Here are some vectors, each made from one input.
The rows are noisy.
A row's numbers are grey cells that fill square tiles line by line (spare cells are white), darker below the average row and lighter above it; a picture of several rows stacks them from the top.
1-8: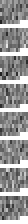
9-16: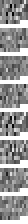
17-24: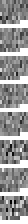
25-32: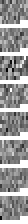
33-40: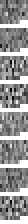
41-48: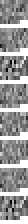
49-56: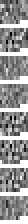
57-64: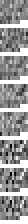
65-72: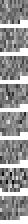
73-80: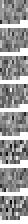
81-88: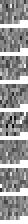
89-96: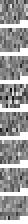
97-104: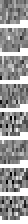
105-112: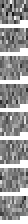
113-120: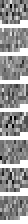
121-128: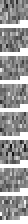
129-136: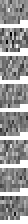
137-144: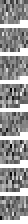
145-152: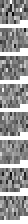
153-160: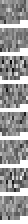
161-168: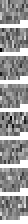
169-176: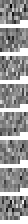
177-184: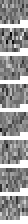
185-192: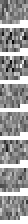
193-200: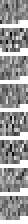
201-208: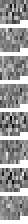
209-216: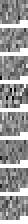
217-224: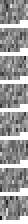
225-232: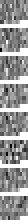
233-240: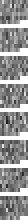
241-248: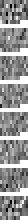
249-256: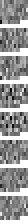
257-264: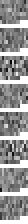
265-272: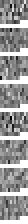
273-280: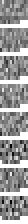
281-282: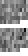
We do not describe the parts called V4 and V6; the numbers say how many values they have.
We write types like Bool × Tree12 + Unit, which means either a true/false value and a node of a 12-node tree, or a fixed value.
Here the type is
Line9 × List2(Line5) × V4 × V6.
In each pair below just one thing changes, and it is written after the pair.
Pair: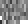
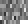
the place on the 5-point line in item 2 of the list
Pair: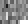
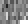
the value of V4
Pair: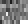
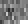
the value of V6
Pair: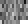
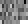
the place on the 5-point line in item 2 of the list
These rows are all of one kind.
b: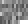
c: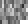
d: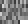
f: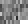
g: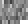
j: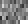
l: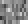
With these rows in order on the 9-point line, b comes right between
g and l.
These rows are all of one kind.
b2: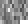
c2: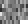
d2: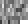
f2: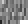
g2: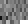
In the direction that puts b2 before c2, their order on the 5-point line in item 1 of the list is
b2, d2, f2, c2, g2.
